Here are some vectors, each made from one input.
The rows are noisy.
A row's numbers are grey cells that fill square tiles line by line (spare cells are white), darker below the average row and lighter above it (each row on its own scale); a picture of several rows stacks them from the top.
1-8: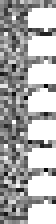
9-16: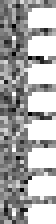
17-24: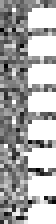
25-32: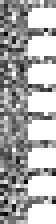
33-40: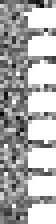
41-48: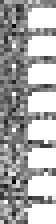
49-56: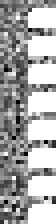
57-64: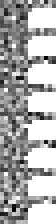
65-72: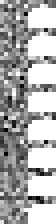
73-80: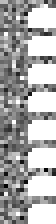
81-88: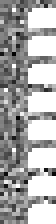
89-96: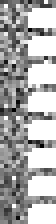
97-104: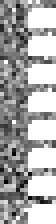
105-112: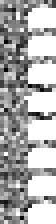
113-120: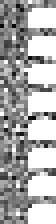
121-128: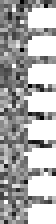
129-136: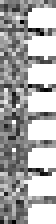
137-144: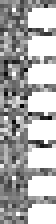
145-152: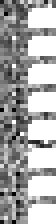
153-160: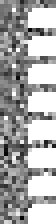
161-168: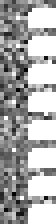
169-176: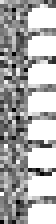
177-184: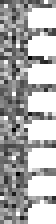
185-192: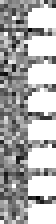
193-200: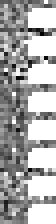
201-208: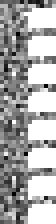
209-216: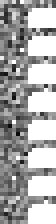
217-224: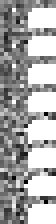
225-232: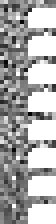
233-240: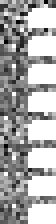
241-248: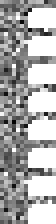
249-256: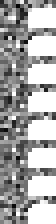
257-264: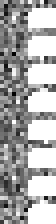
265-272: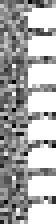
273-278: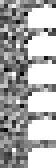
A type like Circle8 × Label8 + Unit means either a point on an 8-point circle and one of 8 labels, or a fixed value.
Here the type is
Line3 × Line3 + Line10.
